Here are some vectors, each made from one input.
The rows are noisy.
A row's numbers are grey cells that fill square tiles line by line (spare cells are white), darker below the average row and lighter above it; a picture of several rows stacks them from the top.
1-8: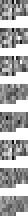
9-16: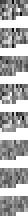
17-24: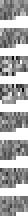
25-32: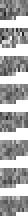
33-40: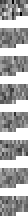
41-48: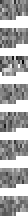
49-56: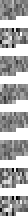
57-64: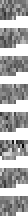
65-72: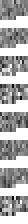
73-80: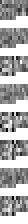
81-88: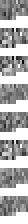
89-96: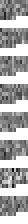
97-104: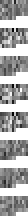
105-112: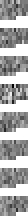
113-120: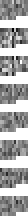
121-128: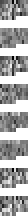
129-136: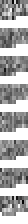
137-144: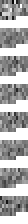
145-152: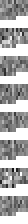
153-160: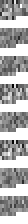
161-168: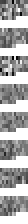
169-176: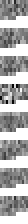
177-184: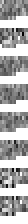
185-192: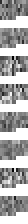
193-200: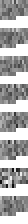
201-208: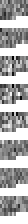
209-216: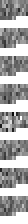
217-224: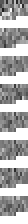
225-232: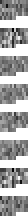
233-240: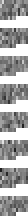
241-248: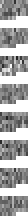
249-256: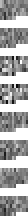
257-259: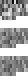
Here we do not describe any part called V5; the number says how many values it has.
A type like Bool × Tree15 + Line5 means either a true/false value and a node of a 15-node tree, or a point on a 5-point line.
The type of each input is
Label7 × (Line6 + Tree10) × V5 + Tree9.
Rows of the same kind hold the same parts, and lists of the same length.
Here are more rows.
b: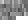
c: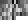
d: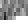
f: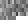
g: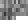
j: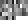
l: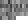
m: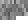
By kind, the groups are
b, f, l, m
c, j
d, g

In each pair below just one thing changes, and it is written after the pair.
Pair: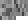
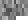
the label
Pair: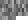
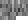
the value of V5
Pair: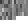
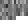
the value of V5
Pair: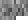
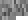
the value of V5
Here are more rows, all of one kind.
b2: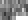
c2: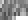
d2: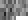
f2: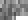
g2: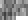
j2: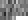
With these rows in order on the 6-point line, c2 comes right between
f2 and g2.
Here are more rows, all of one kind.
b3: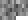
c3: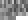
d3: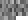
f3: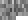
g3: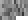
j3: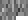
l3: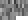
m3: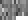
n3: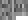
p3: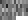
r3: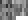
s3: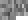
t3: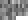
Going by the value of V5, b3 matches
f3, g3, j3 and m3.
